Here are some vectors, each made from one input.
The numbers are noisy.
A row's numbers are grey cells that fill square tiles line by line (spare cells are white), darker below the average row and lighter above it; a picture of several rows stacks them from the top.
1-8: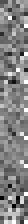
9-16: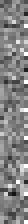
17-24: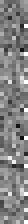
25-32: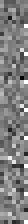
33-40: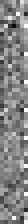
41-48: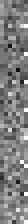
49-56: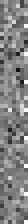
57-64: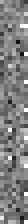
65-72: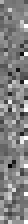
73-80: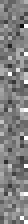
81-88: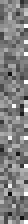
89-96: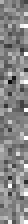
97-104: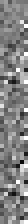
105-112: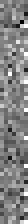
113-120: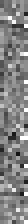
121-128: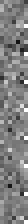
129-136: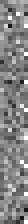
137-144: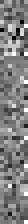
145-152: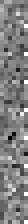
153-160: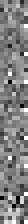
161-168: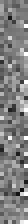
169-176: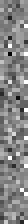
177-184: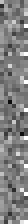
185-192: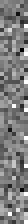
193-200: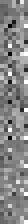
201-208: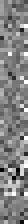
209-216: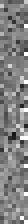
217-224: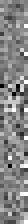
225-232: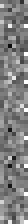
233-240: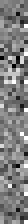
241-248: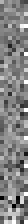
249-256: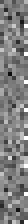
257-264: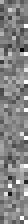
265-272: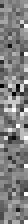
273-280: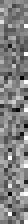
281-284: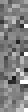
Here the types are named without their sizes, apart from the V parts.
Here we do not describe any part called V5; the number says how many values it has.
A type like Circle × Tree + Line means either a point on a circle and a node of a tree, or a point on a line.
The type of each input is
(Bool × Bool × Bool + V5) × Label + Unit.
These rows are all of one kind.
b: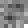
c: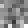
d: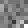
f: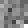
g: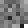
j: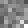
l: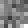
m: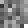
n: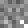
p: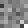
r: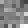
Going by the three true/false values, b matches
c, f and l.
